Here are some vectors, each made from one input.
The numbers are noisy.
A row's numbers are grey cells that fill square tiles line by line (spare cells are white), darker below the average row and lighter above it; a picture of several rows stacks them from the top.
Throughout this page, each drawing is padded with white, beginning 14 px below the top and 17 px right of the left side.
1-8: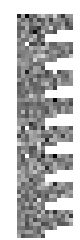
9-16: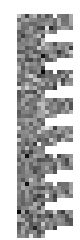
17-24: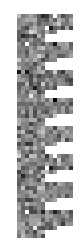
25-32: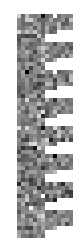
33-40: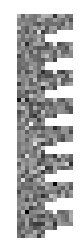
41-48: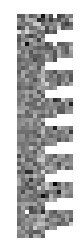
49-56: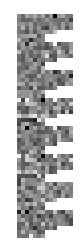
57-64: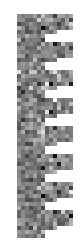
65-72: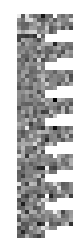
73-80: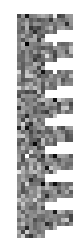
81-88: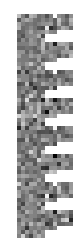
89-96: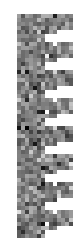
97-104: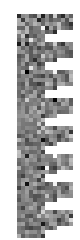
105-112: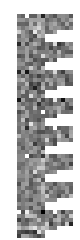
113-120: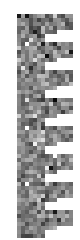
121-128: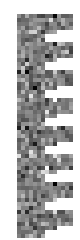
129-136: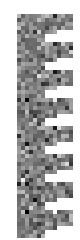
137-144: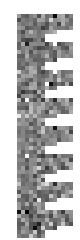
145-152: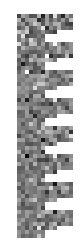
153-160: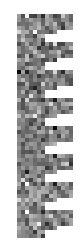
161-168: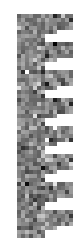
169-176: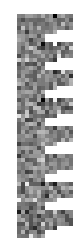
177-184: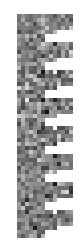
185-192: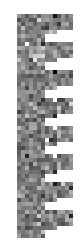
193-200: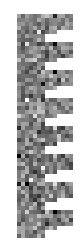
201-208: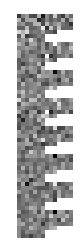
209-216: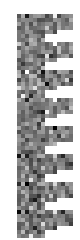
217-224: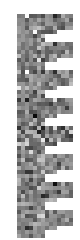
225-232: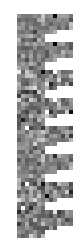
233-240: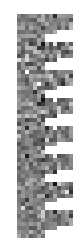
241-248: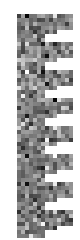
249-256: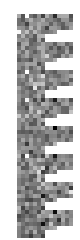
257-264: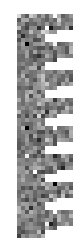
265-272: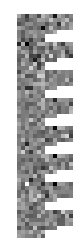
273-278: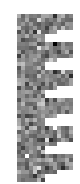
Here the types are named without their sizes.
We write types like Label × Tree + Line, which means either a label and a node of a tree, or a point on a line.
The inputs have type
Line × (Line + Tree).
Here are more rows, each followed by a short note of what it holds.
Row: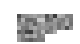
a point on a line and a node of a tree
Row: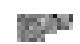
a point on a line and a node of a tree
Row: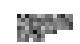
a point on each of two lines
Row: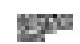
a point on a line and a node of a tree
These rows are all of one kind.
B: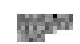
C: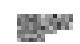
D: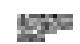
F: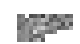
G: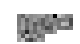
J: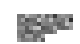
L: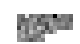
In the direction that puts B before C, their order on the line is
D, F, L, B, J, G, C.
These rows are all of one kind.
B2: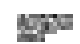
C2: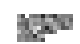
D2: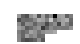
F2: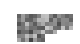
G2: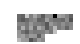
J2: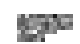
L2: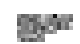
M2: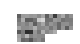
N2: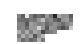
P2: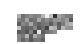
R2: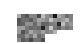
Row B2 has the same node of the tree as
D2, J2 and R2.
